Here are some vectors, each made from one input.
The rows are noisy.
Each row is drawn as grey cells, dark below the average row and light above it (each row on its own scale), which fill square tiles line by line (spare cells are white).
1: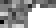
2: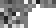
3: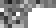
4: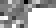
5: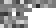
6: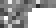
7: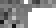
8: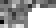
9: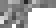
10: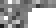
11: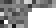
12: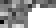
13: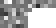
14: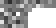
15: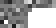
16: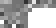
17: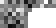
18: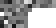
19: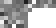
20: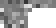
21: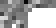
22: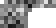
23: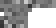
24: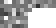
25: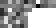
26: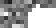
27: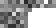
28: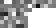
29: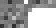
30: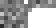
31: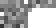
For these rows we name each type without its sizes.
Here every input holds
either a fixed value, or three true/false values.
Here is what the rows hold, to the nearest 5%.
About 10% of them hold a fixed value. The rest hold three true/false values.
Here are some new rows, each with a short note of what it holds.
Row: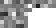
three true/false values
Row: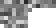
three true/false values
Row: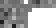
three true/false values
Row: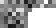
a fixed value
